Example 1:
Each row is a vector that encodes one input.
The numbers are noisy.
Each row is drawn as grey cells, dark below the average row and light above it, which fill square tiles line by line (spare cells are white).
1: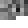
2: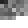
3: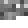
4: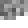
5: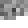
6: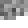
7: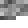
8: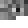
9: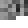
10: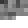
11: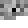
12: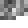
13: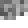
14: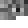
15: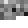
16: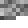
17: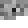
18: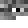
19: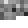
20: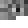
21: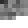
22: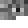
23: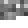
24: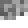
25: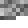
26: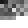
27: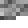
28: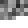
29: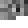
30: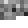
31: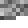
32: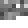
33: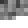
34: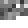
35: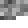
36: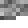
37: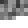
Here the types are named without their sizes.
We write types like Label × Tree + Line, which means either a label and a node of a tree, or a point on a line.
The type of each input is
Label.
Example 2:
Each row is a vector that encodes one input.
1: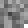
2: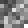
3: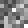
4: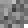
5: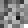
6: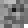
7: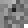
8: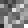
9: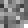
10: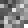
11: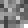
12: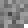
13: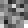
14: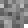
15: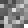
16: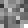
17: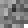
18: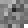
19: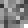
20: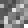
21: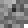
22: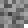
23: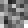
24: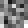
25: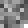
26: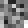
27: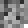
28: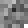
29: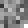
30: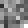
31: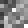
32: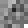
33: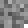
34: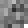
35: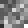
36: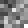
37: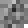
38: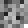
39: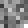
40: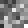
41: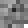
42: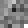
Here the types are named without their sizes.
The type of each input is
Line.
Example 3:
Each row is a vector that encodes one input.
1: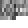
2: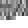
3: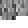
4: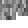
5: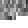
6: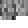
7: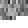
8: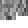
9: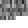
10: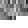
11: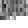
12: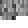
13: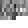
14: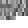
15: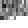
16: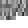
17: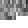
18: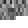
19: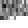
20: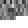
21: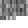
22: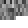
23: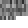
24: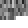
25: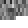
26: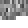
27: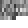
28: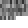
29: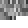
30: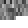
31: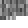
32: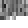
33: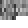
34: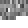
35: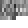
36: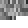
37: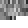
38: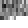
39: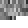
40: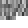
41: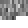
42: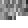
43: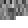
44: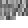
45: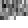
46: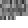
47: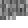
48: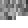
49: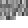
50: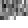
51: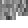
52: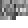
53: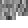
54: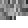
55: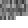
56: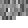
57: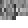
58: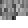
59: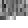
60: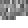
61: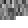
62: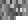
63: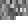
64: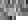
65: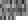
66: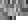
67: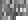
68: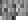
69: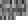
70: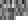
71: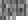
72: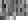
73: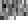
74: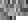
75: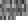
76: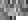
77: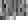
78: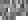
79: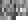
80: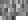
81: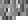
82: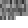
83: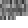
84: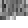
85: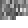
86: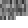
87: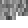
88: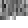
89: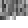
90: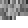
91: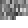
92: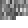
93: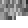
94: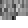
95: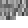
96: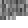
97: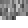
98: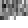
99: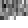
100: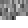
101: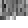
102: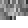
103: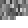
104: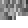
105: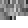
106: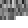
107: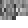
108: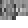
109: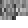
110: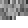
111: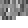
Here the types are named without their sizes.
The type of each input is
Line.
